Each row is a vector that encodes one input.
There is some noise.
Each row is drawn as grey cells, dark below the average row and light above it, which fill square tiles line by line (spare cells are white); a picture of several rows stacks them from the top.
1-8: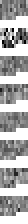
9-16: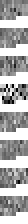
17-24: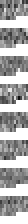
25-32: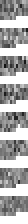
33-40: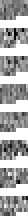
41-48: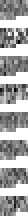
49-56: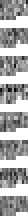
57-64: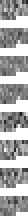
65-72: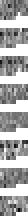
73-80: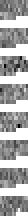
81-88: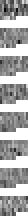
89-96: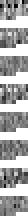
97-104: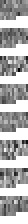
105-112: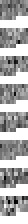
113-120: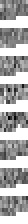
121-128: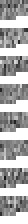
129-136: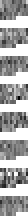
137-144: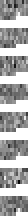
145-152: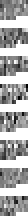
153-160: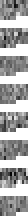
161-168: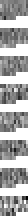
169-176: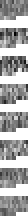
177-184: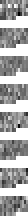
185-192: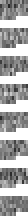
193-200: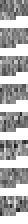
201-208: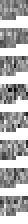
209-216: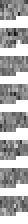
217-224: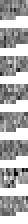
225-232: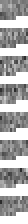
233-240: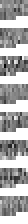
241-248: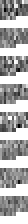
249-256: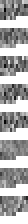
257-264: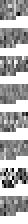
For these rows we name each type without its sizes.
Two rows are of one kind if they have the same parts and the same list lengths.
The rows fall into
2 kinds.
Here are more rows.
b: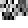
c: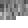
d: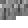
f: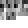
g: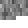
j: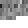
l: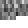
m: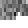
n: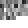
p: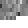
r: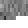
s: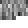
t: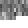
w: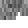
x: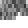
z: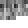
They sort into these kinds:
b
c, d, f, g, j, l, m, n, p, r, s, t, w, x, z

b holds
a fixed value.
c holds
a label and a true/false value.
